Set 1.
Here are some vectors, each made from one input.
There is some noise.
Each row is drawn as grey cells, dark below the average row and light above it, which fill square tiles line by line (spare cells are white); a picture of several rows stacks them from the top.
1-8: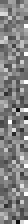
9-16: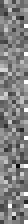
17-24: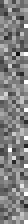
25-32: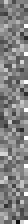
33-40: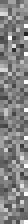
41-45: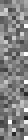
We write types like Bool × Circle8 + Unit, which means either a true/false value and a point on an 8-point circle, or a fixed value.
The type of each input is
Line9.
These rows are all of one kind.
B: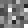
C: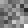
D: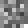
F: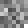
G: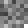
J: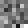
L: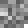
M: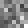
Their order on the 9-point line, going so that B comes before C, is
B, G, C, M, F, L, D, J.
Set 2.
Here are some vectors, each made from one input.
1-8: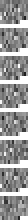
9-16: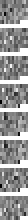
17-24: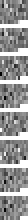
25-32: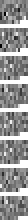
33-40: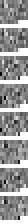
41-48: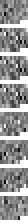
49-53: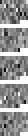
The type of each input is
Bool × Bool × Bool + Unit.
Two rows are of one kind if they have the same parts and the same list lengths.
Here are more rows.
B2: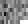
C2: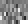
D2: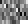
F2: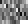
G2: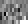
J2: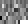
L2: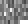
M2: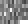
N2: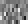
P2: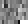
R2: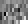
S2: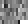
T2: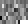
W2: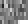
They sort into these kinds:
B2, C2, G2, J2, L2, M2, N2, P2, R2, S2, T2, W2
D2, F2

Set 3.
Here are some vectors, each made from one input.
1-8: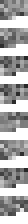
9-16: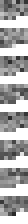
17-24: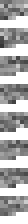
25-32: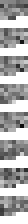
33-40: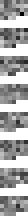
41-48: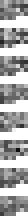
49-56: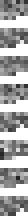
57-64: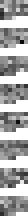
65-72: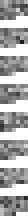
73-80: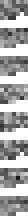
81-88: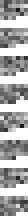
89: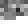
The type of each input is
Circle6.
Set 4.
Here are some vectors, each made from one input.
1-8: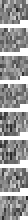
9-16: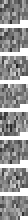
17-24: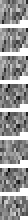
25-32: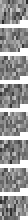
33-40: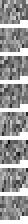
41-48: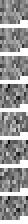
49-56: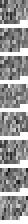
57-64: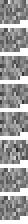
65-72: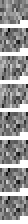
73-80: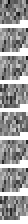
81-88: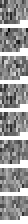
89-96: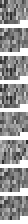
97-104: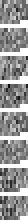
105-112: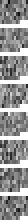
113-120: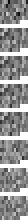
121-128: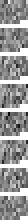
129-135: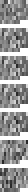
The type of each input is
Line7.
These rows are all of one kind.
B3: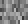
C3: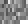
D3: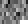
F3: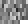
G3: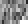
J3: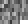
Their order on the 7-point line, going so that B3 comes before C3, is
G3, D3, J3, B3, F3, C3.
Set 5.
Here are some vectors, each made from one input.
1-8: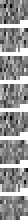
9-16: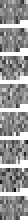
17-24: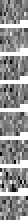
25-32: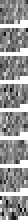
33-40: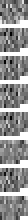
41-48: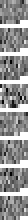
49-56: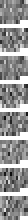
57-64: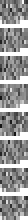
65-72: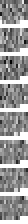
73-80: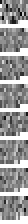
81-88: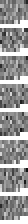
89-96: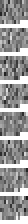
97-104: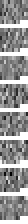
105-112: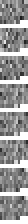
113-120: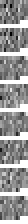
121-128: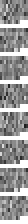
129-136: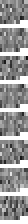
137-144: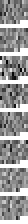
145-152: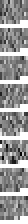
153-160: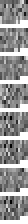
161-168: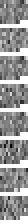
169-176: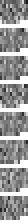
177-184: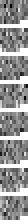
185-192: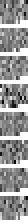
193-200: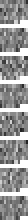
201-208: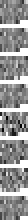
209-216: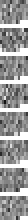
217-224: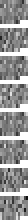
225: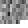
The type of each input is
Bool × Bool × Bool × Bool + Unit.
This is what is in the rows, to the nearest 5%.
About 5% of them hold a fixed value. The rest hold four true/false values.
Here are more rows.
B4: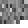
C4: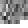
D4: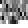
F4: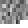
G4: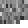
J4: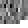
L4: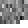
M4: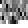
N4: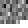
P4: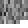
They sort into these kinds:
B4, C4, F4, G4, J4, L4, N4, P4
D4, M4

